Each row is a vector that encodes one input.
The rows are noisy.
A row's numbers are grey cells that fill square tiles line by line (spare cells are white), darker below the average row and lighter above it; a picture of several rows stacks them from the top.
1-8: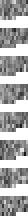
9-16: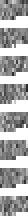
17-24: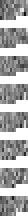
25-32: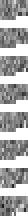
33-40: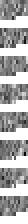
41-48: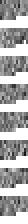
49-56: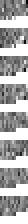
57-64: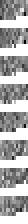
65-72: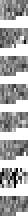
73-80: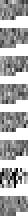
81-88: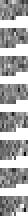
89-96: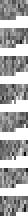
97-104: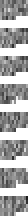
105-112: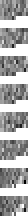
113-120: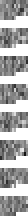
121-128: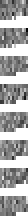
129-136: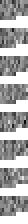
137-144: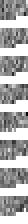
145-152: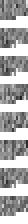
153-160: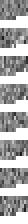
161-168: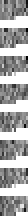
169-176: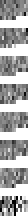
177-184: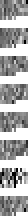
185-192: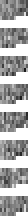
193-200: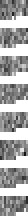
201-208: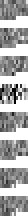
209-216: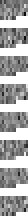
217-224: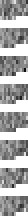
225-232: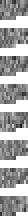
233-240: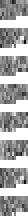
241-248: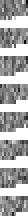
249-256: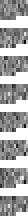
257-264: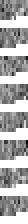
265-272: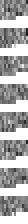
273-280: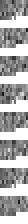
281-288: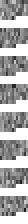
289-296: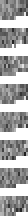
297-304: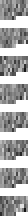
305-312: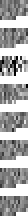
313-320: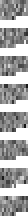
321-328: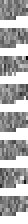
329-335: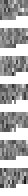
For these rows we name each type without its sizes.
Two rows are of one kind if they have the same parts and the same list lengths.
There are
2 kinds of row.
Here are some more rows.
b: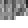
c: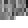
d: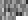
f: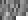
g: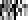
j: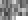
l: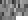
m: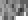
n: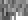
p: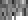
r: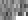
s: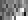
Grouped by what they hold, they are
b, c, d, f, j, l, m, n, p, r, s
g

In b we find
a node of a tree and three true/false values.
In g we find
a fixed value.
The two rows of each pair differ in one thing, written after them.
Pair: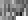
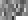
the node of the tree
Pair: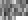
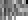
one of the three true/false values
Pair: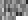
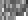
one of the three true/false values
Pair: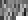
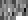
one of the three true/false values
